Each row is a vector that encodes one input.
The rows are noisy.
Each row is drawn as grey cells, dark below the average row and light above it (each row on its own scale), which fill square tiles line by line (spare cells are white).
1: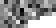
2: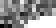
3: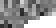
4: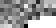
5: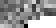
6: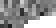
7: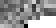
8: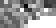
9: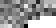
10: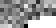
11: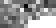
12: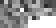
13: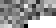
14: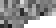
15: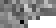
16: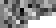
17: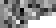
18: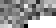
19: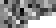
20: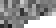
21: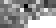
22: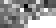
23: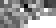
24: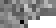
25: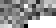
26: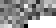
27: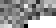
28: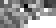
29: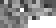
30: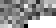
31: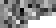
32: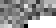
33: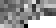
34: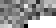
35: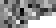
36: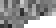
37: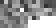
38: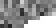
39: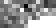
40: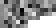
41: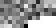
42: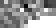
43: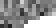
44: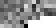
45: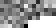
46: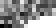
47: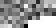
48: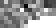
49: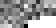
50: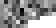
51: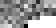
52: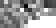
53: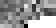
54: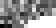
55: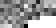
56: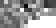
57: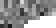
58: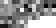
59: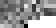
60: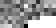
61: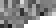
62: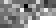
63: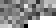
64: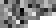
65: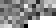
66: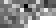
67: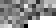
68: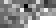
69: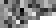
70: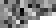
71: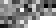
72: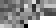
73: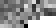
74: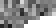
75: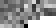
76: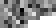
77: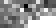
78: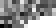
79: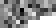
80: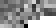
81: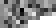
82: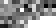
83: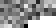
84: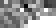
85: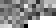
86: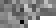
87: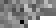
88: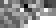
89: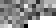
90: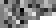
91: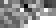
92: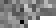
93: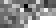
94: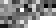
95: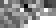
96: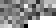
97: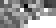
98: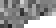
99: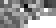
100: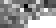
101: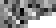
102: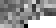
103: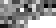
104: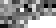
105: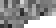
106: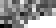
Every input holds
a point on a 10-point line.
